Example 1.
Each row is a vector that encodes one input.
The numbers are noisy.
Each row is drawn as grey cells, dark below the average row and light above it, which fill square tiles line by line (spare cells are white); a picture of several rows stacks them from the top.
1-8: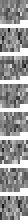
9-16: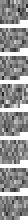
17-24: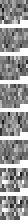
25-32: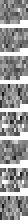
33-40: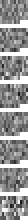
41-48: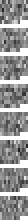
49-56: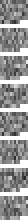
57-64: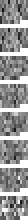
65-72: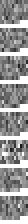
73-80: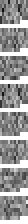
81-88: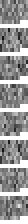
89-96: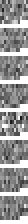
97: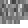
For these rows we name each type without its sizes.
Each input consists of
a list of points on a line.
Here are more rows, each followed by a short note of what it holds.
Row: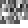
the empty list
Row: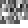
the empty list
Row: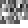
the empty list
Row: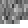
a list of one item
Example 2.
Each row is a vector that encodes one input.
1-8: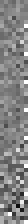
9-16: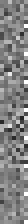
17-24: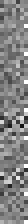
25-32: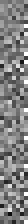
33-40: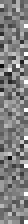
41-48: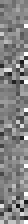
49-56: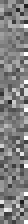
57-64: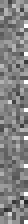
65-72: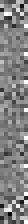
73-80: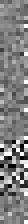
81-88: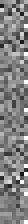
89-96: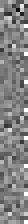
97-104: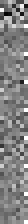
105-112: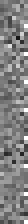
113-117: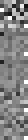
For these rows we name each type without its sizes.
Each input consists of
a label and a point on each of two lines.
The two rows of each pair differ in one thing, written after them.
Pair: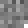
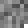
the label
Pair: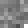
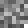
the label
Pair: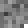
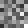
the label
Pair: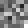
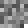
the label
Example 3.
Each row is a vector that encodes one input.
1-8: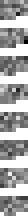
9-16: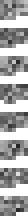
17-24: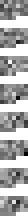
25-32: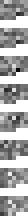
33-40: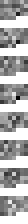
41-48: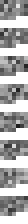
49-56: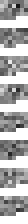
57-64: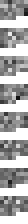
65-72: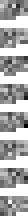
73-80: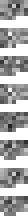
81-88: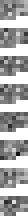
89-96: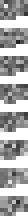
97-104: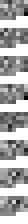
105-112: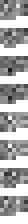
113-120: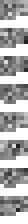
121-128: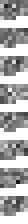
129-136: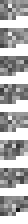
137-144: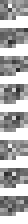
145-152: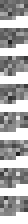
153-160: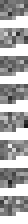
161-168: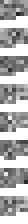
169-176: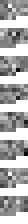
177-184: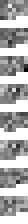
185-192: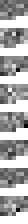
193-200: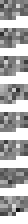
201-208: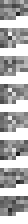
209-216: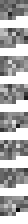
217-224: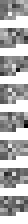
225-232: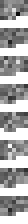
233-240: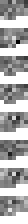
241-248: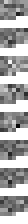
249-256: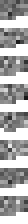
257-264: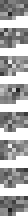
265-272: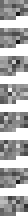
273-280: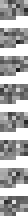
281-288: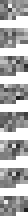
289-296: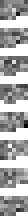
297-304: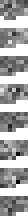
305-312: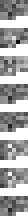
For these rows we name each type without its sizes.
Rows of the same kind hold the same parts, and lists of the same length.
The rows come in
2 kinds.
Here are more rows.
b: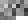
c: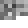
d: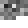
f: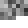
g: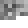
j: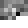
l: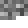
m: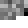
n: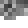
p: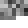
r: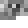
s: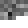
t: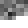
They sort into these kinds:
b, d, f, l, m, n, p, r, s, t
c, g, j

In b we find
a point on a circle.
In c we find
three true/false values.
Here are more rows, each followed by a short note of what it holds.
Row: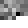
three true/false values
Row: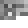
three true/false values
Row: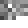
three true/false values
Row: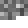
a point on a circle
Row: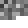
a point on a circle
